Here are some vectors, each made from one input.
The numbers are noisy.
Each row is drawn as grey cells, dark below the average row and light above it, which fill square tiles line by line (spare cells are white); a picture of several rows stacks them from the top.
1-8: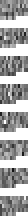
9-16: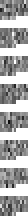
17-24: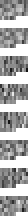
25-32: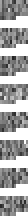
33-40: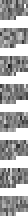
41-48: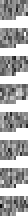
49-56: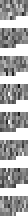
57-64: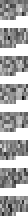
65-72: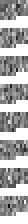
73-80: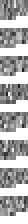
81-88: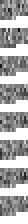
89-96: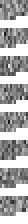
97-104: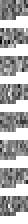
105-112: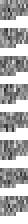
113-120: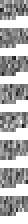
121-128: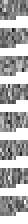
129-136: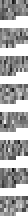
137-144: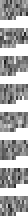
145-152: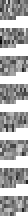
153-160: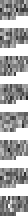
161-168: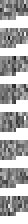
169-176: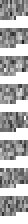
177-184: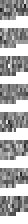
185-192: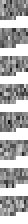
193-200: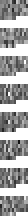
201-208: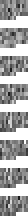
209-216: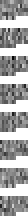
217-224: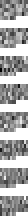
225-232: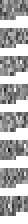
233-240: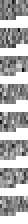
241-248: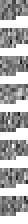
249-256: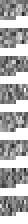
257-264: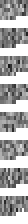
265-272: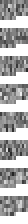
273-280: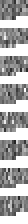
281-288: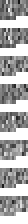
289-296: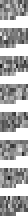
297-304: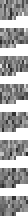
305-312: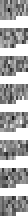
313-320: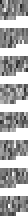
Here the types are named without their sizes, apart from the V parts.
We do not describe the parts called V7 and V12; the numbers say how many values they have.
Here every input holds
either a point on a line, or a node of a tree, or a true/false value and a value of V7, or a value of V12.
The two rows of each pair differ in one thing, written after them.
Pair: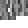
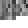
the true/false value
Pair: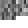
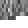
the true/false value
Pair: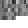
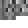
the value of V7
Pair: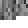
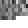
the value of V7
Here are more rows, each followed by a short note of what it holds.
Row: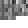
a true/false value and a value of V7
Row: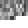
a point on a line
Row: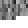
a true/false value and a value of V7
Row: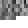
a true/false value and a value of V7
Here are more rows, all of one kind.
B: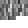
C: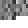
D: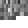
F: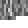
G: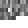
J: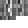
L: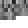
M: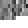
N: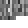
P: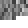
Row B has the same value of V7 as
M and P.
